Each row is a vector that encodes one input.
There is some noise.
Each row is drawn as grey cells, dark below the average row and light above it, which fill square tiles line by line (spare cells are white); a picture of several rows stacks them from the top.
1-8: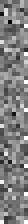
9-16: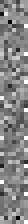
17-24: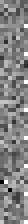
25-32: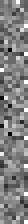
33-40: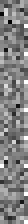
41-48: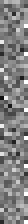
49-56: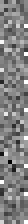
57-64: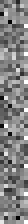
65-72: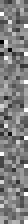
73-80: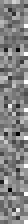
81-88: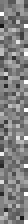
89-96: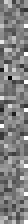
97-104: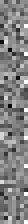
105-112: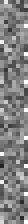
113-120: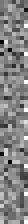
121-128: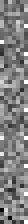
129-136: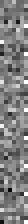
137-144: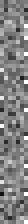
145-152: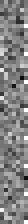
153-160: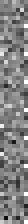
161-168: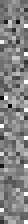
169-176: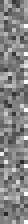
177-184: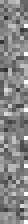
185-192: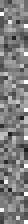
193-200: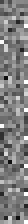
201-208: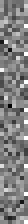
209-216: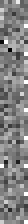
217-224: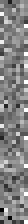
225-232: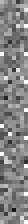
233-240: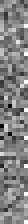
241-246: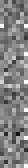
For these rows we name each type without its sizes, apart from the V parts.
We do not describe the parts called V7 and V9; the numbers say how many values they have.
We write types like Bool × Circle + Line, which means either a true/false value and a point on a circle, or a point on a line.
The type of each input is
Label × List(Line) × V9 + V7.
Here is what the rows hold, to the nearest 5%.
About 85% of them hold a label and a value of V9, together with a list of points on a line. The rest hold a value of V7.
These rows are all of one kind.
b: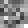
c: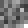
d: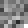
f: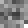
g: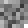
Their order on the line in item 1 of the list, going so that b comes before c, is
b, g, f, c, d.
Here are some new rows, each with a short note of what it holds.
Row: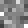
a label and a value of V9, together with the empty list
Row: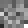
a label and a value of V9, together with the empty list
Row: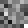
a value of V7
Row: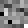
a value of V7
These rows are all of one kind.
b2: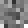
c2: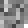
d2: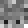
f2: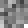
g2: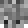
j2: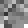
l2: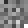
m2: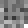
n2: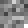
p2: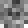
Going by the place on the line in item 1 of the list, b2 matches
f2 and j2.
